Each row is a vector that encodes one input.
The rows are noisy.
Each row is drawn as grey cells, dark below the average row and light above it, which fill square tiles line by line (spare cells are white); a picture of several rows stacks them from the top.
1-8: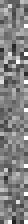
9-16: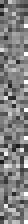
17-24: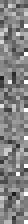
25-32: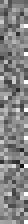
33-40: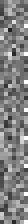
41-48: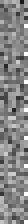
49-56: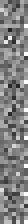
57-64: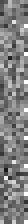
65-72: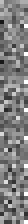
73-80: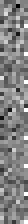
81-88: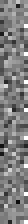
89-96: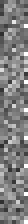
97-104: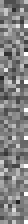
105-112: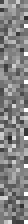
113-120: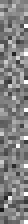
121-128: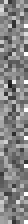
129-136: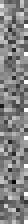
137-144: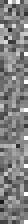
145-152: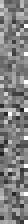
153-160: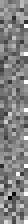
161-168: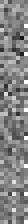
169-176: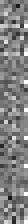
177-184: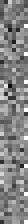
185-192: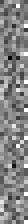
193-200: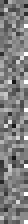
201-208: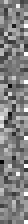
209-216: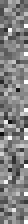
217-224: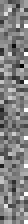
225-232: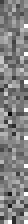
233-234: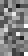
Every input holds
a point on an 11-point line, together with either a point on a 16-point circle, or a point on an 11-point line.
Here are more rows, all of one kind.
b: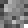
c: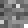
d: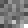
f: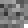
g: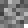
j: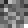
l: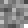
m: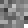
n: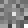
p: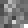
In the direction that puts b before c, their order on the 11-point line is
j, n, g, b, p, d, m, c, f, l.
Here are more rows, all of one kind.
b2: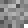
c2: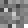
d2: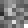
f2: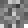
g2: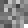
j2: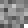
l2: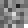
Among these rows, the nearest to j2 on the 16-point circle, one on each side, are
b2 and d2.
